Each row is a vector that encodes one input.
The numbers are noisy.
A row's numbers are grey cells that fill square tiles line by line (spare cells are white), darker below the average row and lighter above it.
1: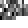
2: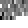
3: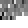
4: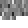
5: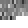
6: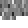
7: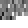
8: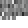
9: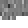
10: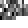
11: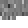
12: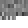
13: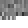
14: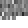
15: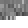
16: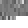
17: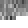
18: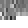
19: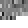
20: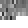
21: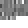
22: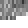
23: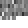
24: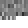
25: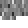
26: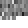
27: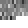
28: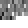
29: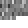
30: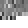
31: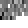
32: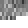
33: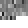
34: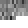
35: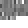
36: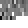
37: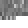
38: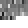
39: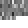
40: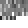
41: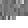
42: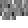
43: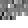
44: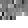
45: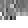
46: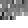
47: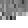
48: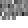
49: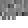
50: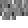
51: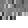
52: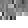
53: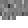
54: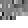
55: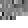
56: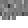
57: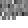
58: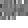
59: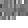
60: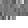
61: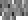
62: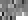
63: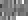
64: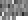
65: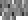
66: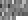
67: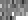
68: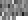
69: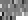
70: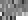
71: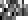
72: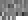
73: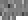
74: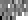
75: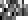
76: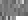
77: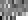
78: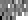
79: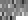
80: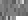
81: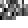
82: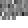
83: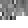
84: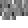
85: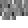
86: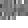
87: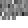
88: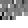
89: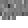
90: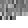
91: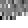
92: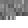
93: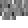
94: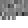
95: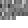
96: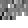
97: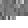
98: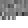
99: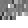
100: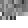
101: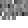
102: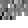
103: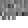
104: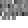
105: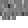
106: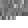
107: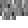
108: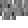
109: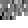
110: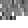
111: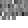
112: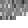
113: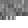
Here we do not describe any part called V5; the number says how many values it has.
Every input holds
a list of up to two items, each a true/false value and a value of V5.
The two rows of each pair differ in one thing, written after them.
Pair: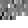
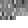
the value of V5 in item 1 of the list
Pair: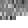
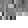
the value of V5 in item 1 of the list
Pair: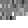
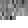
the true/false value in item 2 of the list
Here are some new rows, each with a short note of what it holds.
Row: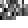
the empty list
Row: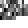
the empty list
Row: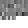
a list of one item
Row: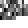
the empty list
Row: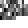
the empty list
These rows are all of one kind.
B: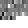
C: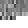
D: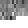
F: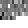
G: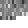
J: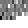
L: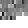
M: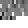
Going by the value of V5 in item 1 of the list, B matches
F and J.
